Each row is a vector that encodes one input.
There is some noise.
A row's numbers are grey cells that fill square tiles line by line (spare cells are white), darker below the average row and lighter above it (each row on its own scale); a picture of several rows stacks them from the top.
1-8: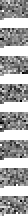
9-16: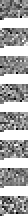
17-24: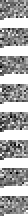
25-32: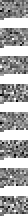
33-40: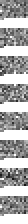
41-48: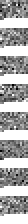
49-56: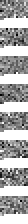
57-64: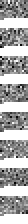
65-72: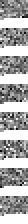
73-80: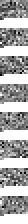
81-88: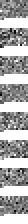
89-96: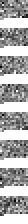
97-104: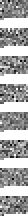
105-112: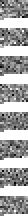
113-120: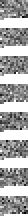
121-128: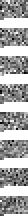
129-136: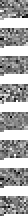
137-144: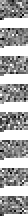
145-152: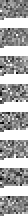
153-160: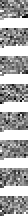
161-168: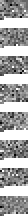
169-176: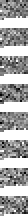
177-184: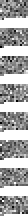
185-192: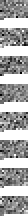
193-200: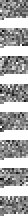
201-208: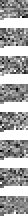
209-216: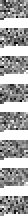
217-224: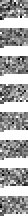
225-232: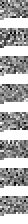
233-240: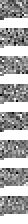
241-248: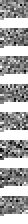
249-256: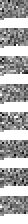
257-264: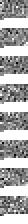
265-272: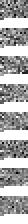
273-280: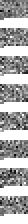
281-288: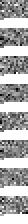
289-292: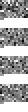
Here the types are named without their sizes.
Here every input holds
a list of points on a line.
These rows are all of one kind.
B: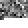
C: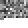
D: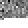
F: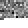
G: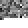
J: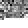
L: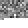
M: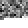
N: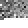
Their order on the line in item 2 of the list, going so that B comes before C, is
G, N, B, C, M, L, D, F, J.
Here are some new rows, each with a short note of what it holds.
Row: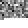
a list of one item
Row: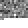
a list of two items
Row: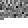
a list of one item
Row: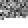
a list of one item
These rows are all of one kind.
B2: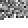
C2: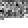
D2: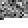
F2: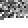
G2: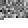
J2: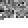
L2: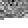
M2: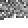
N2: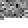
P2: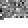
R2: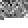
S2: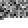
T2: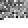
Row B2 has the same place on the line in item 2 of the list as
F2 and R2.
